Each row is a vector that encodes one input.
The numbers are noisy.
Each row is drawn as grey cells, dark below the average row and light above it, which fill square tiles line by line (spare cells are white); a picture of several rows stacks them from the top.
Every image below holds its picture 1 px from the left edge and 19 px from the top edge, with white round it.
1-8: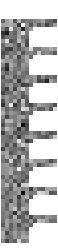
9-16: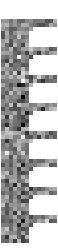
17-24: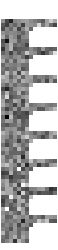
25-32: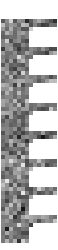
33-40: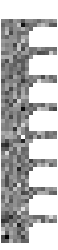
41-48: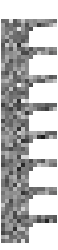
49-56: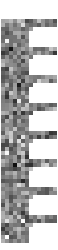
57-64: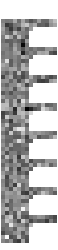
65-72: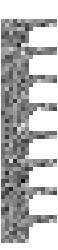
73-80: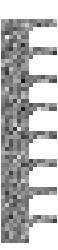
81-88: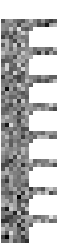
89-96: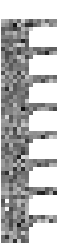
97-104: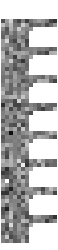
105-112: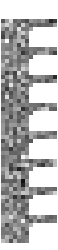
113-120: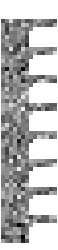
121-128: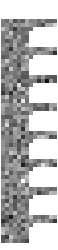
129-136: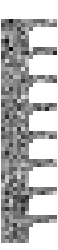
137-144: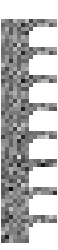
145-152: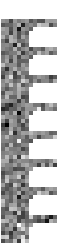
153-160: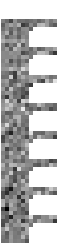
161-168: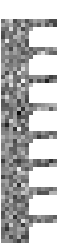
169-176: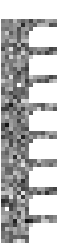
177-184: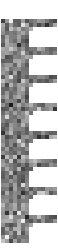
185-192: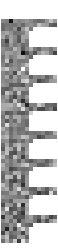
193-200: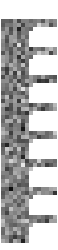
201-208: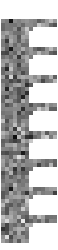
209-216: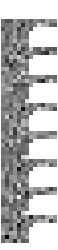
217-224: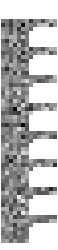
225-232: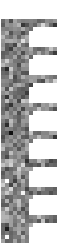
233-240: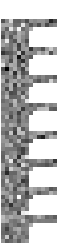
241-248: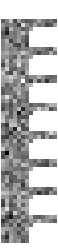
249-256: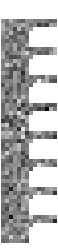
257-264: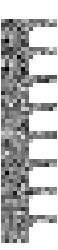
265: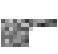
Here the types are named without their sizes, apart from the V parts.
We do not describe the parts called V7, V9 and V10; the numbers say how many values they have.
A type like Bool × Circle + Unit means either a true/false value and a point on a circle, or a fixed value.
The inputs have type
Circle × (Circle + V7) × V10 + List(Line × V9).
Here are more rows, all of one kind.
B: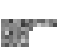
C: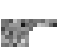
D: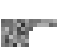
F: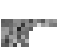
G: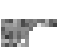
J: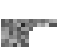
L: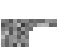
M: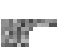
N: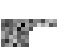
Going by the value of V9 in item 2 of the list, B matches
G and M.
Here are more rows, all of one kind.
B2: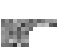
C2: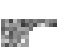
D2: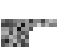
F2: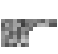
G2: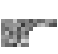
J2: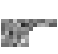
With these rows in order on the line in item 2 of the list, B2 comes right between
G2 and J2.
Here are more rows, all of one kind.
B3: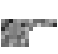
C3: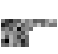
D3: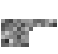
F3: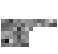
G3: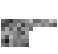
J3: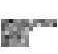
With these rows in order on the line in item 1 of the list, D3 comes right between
B3 and F3.
